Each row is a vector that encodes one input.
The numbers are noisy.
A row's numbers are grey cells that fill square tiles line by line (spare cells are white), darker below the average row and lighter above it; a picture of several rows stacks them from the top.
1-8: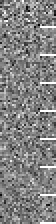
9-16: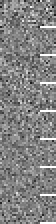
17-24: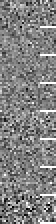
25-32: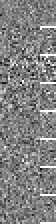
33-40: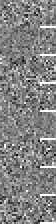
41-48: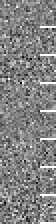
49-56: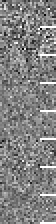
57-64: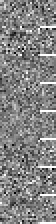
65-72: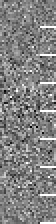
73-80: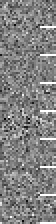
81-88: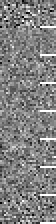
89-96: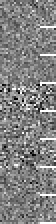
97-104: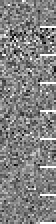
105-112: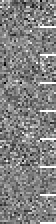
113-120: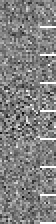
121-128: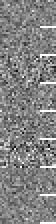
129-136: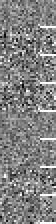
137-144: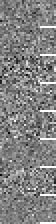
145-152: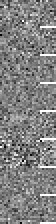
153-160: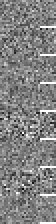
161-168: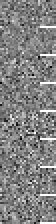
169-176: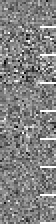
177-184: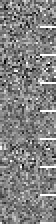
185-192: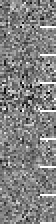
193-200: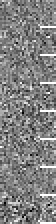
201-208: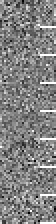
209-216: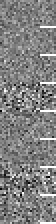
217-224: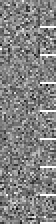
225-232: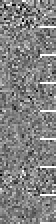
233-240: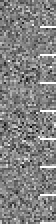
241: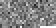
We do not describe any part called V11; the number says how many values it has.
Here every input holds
either a node of a 9-node tree and a value of V11, or a list of up to two points on a 9-point circle.
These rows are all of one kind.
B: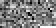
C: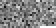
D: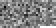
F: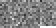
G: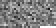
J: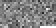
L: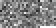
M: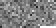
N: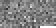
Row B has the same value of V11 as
G and N.
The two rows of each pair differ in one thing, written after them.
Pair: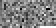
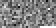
the place on the 9-point circle in item 2 of the list
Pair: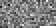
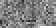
the place on the 9-point circle in item 2 of the list
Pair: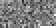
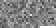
the place on the 9-point circle in item 1 of the list
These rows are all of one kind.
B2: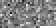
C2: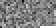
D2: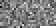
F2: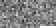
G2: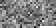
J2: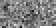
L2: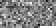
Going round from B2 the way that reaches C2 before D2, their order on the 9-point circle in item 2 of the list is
B2, J2, G2, C2, L2, D2, F2.
